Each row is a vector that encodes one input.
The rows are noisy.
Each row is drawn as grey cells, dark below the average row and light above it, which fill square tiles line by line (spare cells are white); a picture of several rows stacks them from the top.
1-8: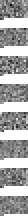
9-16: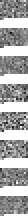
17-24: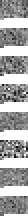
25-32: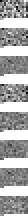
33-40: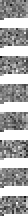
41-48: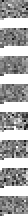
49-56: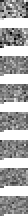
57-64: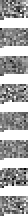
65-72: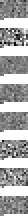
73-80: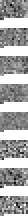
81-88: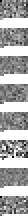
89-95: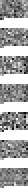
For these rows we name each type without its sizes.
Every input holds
either a point on a line, or four true/false values.
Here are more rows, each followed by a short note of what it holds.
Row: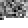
four true/false values
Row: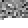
a point on a line
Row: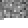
four true/false values
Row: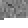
four true/false values
